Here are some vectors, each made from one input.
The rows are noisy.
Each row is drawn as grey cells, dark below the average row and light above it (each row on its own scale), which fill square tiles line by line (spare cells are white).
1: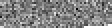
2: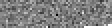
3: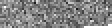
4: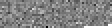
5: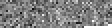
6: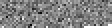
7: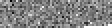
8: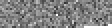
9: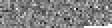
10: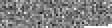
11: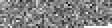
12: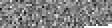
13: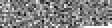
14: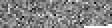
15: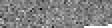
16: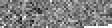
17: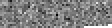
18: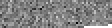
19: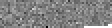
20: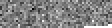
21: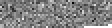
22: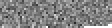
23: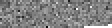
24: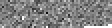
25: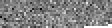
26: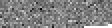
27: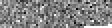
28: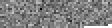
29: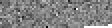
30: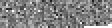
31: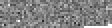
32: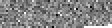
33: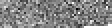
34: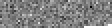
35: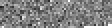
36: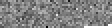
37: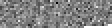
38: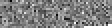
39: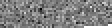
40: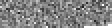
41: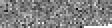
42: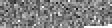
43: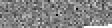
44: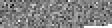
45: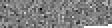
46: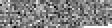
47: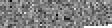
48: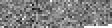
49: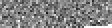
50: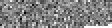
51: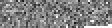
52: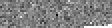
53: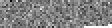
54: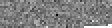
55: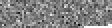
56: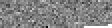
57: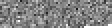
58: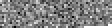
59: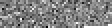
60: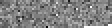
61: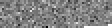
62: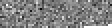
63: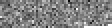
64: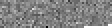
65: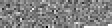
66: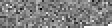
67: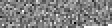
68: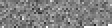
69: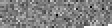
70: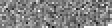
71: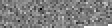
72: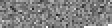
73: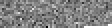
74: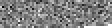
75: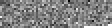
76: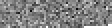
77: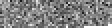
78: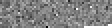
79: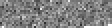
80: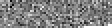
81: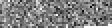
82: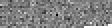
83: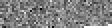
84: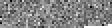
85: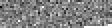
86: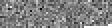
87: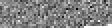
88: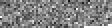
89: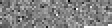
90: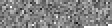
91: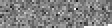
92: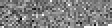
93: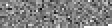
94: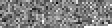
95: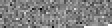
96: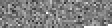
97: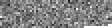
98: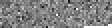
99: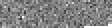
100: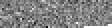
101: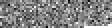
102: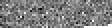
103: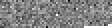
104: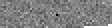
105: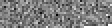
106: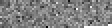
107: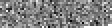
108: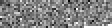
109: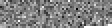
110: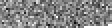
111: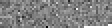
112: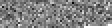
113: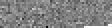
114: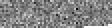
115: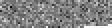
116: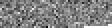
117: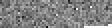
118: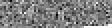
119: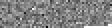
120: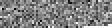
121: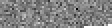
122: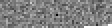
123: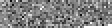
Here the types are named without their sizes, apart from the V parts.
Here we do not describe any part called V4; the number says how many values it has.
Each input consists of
a true/false value and a value of V4, together with either a fixed value, or a node of a tree.
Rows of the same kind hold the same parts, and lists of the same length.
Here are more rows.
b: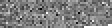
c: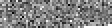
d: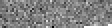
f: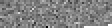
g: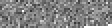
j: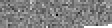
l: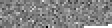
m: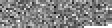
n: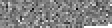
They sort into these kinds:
b, c, d, g, j, m, n
f, l

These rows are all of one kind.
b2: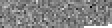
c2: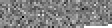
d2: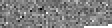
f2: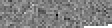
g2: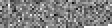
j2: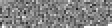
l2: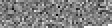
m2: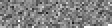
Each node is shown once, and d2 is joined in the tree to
b2 and f2.
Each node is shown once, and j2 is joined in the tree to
m2.
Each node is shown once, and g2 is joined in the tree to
b2 and c2.
